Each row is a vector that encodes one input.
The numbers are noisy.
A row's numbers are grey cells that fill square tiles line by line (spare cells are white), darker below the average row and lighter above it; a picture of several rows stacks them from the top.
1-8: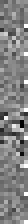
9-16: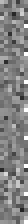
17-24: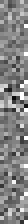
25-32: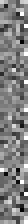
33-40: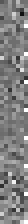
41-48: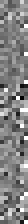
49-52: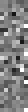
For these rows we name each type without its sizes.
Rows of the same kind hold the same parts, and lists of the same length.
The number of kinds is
3.
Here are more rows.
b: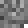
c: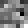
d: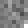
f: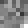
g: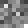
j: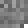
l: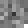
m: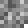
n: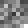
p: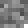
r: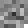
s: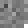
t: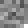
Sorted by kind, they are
b, c, g, j, l, n, p
d, f, r, s, t
m

